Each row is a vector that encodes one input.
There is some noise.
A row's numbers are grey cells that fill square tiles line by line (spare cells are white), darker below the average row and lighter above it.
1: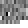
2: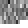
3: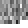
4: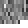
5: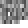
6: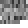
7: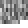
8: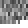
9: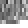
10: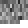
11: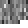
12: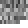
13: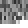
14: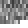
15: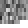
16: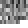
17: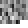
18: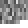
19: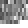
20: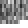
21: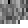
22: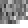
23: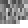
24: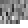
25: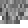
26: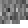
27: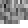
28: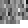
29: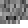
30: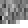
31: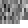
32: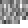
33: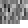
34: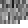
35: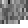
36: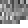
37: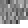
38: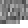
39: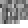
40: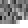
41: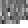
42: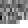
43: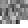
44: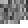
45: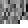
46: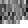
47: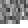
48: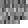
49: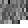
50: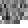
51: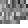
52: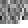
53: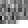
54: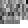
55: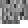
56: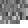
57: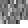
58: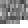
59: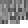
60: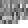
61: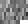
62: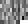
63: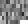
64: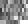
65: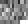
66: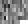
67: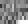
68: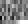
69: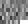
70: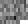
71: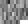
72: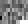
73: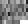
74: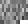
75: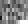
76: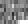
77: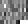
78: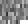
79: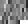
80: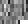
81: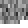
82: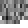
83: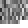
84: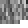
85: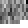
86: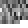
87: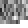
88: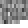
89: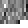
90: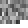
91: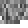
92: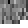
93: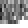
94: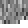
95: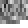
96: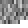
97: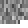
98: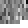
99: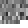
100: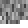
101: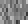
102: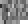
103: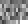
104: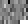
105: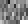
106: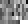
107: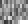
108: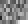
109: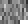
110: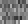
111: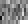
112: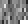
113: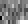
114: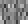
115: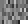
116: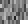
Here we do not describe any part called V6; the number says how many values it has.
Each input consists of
one of 5 labels, together with either a point on a 5-point line, or a value of V6.
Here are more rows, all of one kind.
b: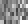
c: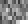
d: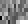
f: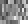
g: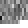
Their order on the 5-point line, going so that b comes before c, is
b, f, g, d, c.
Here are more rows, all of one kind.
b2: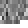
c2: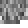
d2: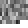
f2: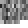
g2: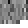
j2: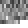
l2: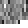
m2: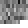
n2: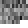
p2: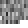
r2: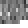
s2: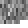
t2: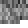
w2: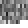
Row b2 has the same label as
c2, d2, p2 and w2.
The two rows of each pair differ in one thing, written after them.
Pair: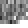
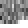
the label
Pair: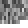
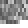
the label
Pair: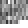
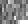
the place on the 5-point line
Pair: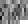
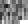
the label
